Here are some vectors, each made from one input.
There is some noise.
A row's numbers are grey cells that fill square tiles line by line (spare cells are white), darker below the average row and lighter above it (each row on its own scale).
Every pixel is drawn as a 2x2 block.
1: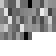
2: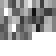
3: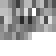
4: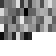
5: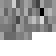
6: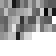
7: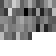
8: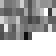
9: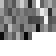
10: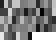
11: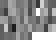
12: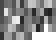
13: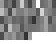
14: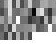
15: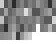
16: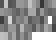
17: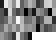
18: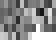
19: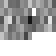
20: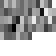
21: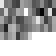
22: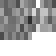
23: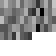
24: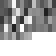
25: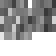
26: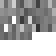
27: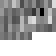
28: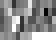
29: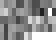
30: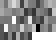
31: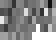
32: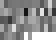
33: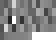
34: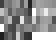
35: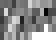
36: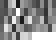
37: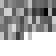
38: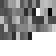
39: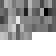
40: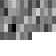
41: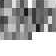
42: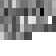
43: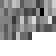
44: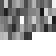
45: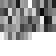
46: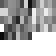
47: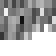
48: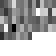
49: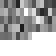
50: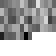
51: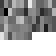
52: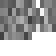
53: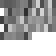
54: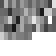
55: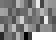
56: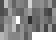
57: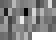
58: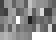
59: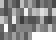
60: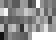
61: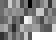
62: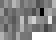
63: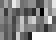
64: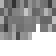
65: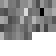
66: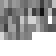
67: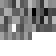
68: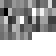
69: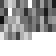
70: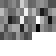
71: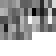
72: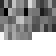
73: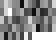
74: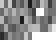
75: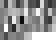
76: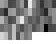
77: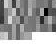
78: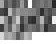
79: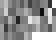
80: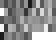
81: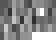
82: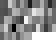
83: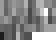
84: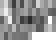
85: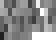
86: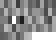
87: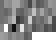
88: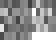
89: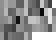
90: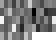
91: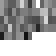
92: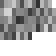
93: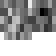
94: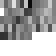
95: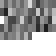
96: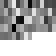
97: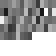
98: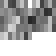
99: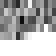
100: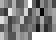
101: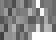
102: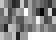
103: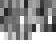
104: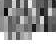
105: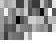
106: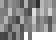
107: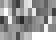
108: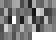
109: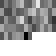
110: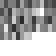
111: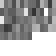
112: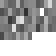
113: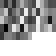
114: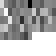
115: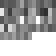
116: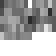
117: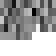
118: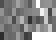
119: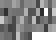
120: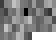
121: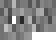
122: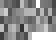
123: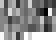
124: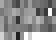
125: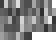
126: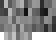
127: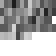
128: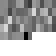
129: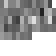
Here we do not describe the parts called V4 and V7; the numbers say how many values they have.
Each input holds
a value of V4, together with either a point on a 5-point line and a true/false value, or a value of V7.
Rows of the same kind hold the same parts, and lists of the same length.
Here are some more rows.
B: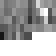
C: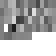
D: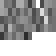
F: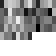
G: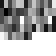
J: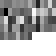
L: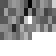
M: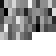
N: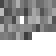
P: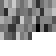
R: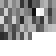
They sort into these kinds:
B, D, G, J, N, P
C, F, L, M, R

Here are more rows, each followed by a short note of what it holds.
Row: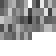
a point on a 5-point line, a true/false value and a value of V4
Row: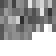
a point on a 5-point line, a true/false value and a value of V4
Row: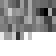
a value of V4 and a value of V7
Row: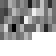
a point on a 5-point line, a true/false value and a value of V4
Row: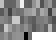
a point on a 5-point line, a true/false value and a value of V4
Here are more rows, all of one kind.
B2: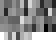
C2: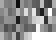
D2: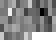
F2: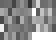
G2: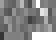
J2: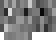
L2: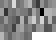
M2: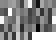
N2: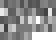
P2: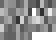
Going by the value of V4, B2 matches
D2, J2, L2 and N2.
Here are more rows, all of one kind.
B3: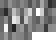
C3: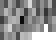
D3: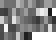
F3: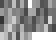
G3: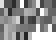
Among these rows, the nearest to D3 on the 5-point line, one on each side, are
F3 and G3.
